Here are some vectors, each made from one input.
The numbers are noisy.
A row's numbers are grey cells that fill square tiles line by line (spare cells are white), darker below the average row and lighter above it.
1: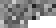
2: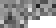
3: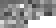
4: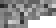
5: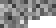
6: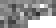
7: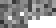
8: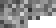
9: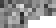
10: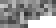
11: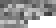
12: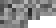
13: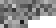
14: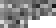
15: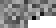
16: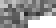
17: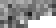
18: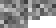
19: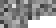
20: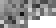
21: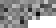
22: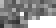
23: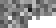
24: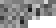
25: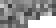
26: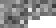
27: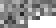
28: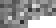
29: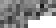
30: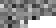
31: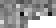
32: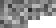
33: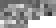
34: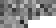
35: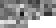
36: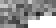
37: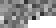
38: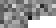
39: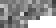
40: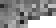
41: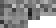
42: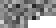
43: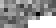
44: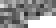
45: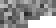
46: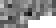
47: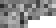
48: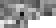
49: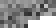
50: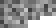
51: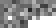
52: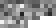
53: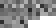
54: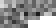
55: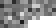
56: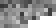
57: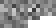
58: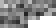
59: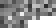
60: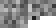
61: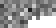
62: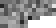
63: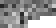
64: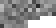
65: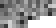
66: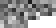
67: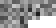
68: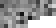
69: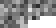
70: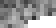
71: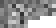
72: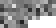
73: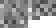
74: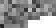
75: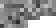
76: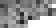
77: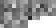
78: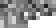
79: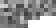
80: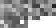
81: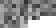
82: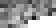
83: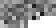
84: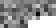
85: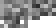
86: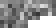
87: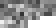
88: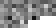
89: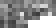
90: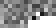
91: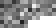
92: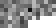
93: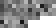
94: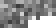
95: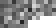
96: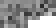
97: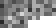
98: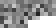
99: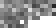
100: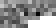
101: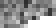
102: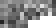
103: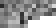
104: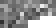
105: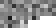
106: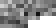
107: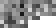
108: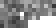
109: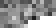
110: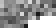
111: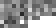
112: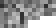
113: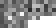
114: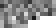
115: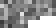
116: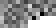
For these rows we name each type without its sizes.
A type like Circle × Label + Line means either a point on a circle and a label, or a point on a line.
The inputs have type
Bool × (Circle + Tree).
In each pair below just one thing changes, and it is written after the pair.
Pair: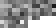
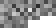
the node of the tree
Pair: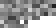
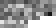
the true/false value
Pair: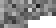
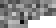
the true/false value
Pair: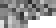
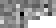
the node of the tree
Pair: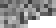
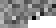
the true/false value
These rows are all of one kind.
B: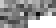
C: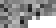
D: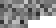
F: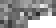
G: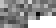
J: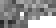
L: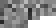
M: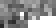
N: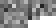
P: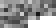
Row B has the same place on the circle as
C, G and P.
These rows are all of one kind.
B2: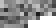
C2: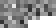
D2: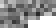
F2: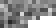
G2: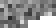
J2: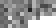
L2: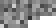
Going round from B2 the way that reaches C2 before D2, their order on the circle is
B2, C2, D2, L2, G2, F2, J2.
